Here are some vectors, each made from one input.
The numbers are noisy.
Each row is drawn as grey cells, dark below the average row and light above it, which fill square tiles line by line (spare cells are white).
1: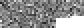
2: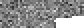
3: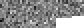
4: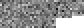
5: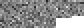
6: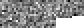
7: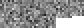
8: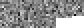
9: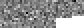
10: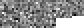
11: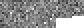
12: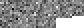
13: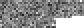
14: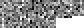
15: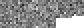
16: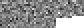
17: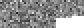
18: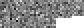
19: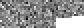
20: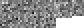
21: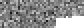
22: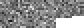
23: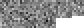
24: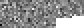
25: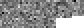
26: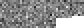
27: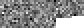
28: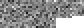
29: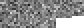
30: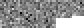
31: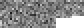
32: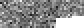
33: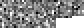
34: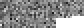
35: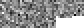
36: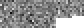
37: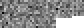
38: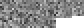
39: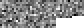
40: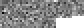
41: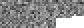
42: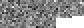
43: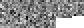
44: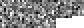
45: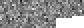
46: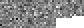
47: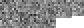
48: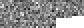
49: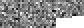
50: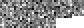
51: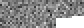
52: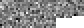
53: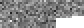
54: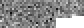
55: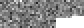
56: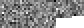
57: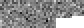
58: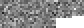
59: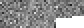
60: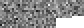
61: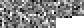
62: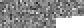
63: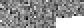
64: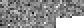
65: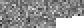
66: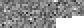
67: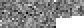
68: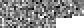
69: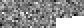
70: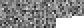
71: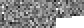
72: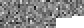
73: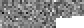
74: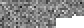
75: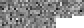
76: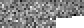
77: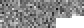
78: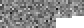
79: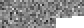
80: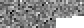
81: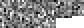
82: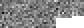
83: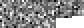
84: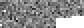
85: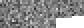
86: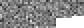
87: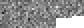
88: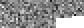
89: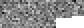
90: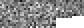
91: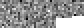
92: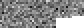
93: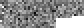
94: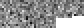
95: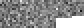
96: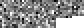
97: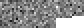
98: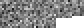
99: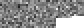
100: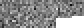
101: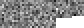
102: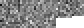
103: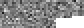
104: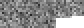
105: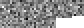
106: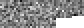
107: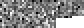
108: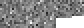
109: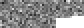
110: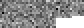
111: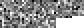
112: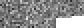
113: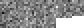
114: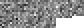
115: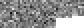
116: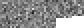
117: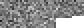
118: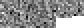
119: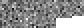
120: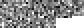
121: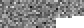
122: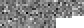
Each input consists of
a point on a 4-point line and a true/false value, together with a list of up to three points on a 5-point line.
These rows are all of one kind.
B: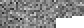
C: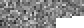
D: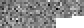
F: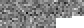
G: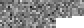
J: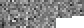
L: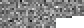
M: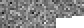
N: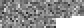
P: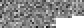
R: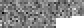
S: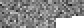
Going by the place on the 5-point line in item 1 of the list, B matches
D, F, M and R.
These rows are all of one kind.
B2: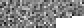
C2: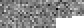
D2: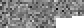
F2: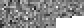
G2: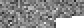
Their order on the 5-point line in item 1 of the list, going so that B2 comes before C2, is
F2, B2, D2, C2, G2.
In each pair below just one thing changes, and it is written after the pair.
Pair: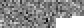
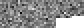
the true/false value
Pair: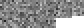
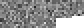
the true/false value
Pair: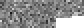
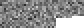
the true/false value
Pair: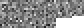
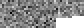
the true/false value
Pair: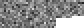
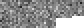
the place on the 5-point line in item 1 of the list
